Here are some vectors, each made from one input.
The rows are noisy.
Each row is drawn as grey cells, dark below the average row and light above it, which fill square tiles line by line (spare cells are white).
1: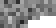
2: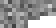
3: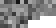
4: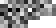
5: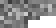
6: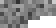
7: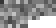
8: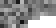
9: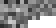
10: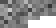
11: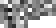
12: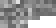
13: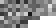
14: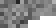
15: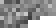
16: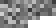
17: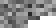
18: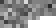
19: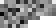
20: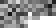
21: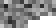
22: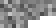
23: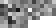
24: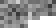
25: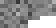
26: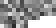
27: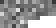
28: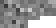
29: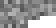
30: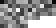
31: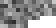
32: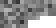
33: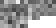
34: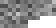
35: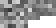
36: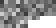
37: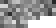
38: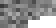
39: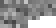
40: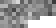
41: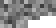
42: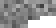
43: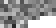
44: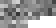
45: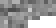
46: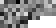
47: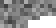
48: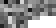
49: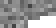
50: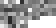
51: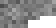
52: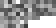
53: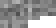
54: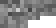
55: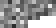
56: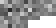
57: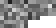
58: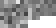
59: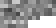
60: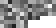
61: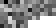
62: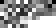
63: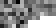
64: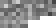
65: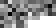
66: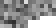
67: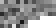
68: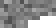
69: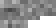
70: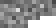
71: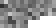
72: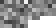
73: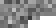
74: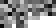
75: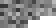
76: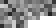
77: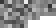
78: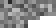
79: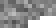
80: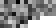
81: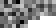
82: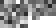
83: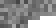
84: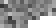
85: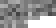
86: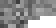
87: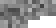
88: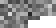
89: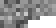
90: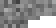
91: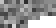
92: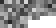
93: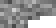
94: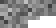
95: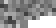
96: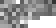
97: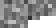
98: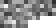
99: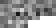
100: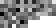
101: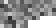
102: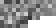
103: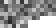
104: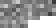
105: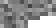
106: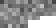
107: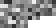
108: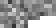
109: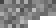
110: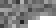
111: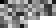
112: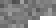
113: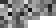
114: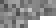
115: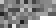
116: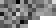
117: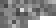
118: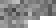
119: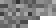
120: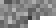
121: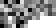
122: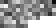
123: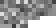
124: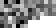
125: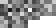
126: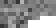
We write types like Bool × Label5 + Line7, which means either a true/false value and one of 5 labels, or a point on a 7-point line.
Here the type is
Line8 + List2(Line9).
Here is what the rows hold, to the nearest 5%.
About 30% of them hold a point on an 8-point line. The rest are lists of up to two points on a 9-point line: about 5% of all rows are empty, 25% hold one and 40% two.
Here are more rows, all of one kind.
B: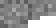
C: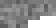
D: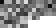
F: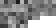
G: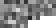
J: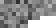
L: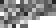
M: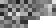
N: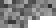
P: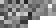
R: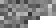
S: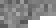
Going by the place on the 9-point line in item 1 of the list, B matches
L, P and S.
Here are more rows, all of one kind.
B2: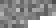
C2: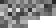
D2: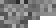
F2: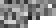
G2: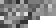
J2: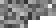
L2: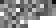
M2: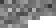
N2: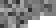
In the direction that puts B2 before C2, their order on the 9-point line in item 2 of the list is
G2, J2, N2, L2, B2, M2, D2, F2, C2.
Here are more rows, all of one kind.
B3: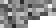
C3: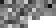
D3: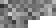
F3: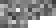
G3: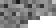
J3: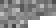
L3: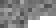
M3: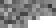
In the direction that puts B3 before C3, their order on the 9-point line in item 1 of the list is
D3, M3, J3, L3, B3, F3, G3, C3.
